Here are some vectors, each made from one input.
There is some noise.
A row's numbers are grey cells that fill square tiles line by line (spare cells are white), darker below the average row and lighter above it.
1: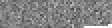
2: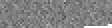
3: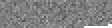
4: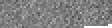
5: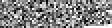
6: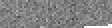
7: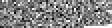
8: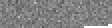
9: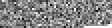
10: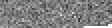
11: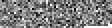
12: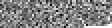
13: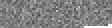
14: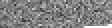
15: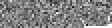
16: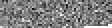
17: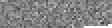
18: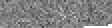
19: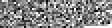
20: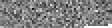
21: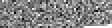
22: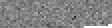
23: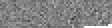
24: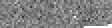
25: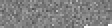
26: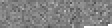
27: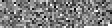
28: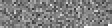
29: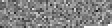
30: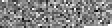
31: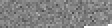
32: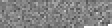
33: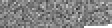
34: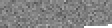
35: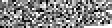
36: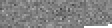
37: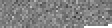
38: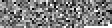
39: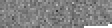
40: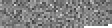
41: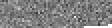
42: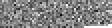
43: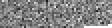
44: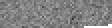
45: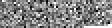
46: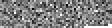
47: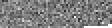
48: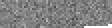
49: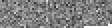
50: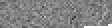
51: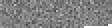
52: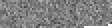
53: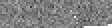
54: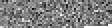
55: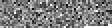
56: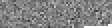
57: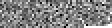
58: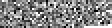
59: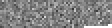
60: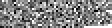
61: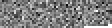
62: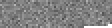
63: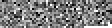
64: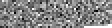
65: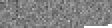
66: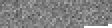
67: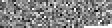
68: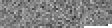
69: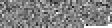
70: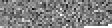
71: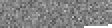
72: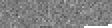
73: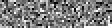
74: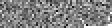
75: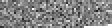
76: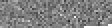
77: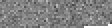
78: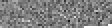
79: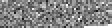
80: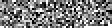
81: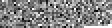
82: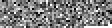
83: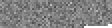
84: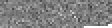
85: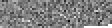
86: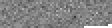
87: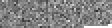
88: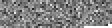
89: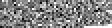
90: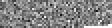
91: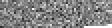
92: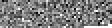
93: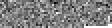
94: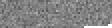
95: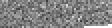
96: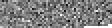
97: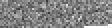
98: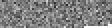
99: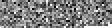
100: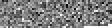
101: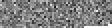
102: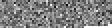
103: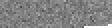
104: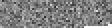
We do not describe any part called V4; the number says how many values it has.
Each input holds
a list of up to three items, each a true/false value and a value of V4.
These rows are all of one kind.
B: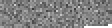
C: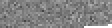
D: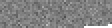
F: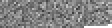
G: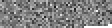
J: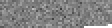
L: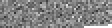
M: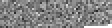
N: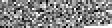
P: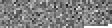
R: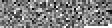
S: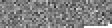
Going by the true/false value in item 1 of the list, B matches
P and R.
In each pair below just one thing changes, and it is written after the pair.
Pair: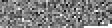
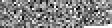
the value of V4 in item 1 of the list
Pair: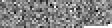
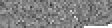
the value of V4 in item 1 of the list
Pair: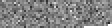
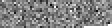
the value of V4 in item 1 of the list
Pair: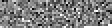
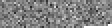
the true/false value in item 1 of the list
